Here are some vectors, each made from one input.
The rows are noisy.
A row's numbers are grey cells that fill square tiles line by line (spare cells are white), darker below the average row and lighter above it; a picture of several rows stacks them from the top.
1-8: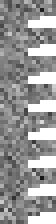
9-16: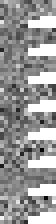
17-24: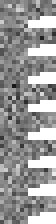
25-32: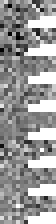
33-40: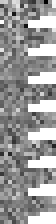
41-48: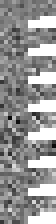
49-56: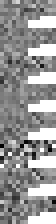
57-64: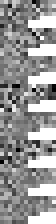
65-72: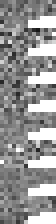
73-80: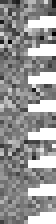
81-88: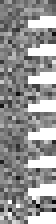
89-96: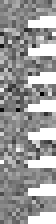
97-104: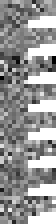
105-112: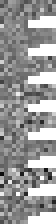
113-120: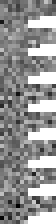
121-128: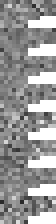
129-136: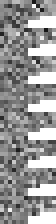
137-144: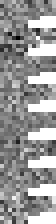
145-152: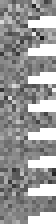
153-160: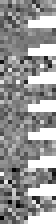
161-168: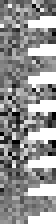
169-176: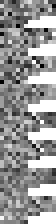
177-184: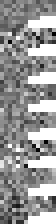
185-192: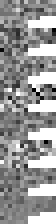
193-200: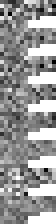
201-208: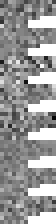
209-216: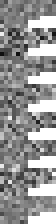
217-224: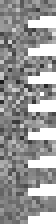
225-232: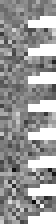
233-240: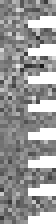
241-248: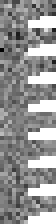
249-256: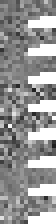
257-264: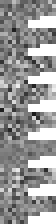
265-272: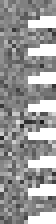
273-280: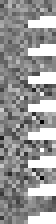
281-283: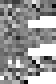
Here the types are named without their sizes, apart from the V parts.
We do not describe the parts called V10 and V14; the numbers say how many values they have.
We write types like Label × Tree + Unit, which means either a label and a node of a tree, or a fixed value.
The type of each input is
Bool × (Line + V14) + V10.
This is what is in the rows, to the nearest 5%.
About 65% of them hold a true/false value, together with either a point on a line, or a value of V14. The rest hold a value of V10.
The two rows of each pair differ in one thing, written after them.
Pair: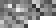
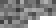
the value of V14
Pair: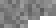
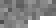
the true/false value
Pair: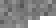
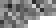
the value of V14
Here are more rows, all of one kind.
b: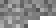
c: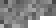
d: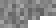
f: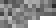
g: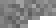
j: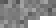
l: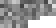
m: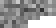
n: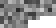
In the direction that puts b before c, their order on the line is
l, d, m, g, n, b, f, j, c.
